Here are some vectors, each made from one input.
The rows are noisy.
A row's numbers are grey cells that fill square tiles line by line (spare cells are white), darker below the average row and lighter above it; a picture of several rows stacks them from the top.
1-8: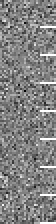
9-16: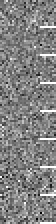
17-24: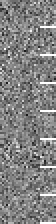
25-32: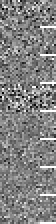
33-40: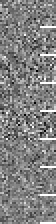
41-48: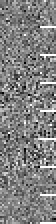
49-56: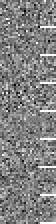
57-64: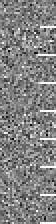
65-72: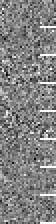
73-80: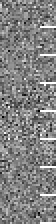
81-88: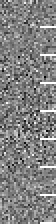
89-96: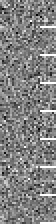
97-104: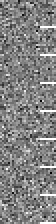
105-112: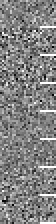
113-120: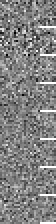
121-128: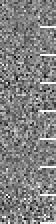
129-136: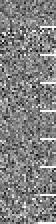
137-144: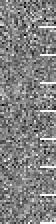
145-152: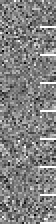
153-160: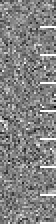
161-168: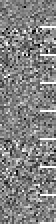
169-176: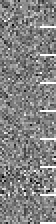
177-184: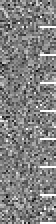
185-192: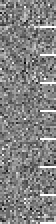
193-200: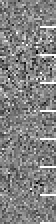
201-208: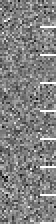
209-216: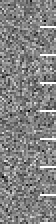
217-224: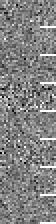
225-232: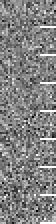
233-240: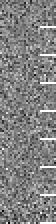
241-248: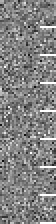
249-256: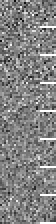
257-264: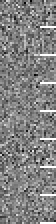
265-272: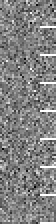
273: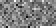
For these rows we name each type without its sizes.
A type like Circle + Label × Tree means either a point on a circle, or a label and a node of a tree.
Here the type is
Line × Line × Line × Line.
